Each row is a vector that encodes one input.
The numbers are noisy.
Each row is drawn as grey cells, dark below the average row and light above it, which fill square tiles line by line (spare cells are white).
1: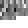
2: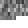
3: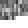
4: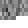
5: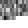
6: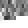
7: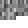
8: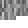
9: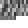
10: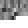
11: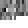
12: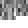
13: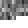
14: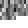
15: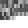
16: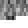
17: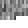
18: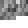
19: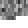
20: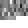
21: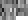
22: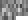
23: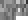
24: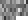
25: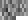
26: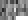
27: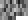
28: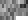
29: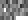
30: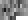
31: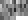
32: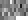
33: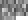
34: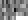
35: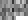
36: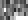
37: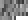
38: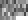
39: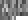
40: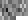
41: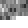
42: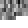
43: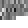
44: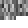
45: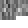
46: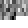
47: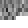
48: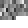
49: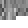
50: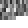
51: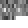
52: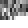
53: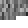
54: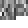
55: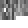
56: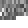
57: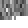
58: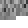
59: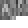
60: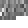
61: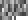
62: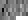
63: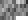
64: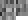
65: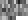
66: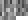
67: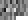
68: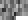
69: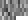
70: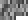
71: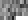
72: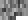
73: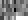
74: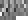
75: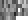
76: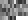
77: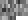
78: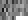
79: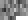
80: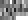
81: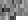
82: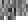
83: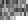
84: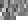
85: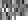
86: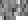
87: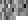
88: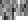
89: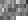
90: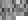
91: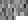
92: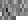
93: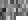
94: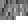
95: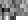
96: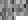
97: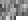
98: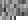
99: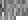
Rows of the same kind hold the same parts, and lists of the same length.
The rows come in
2 kinds.
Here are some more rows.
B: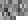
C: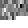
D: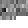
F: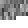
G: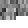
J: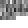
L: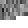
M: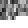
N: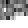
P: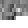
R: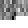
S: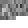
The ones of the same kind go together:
B, D, F, G, L, M
C, J, N, P, R, S

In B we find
one of 6 labels and one of 10 labels.
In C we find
one of 6 labels and a node of a 10-node tree.
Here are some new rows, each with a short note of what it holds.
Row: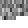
one of 6 labels and a node of a 10-node tree
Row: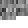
one of 6 labels and one of 10 labels
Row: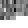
one of 6 labels and a node of a 10-node tree
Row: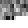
one of 6 labels and a node of a 10-node tree
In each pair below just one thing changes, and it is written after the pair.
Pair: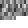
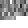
the node of the tree
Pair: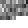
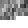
the node of the tree
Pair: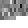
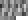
the node of the tree
